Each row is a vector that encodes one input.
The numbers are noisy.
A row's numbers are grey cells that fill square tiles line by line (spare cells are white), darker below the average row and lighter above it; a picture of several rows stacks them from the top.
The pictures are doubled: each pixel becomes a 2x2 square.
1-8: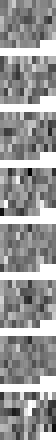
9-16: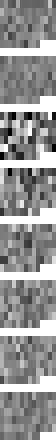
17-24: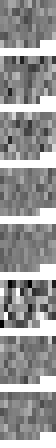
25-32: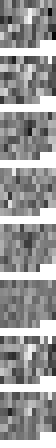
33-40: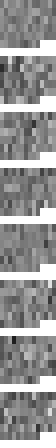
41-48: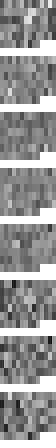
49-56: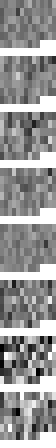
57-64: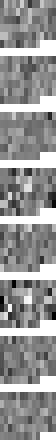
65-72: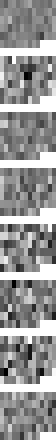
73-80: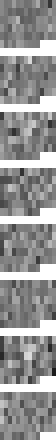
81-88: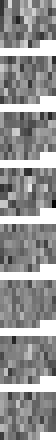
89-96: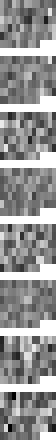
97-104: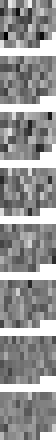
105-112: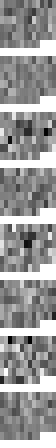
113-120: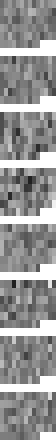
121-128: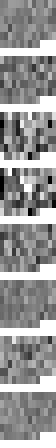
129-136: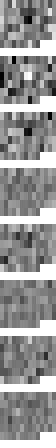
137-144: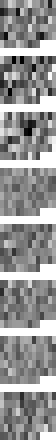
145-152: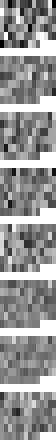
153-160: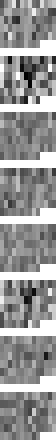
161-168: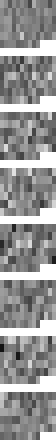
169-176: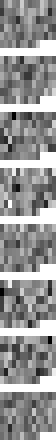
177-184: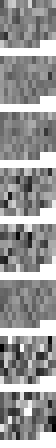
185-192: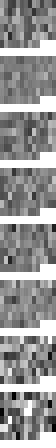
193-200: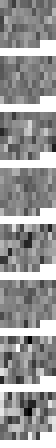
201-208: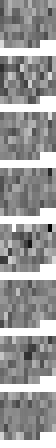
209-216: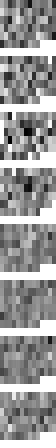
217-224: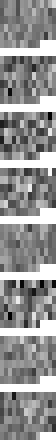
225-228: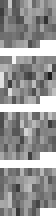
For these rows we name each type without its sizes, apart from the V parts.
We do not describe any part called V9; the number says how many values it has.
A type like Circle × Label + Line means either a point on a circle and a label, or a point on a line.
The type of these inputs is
Circle + Line × (Tree + V9).
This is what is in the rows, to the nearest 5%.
About 30% of them hold a point on a circle. The rest hold a point on a line, together with either a node of a tree, or a value of V9.
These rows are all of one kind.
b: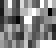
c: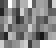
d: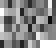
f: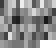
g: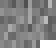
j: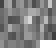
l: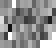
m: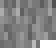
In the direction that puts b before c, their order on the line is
l, d, b, j, f, m, c, g.
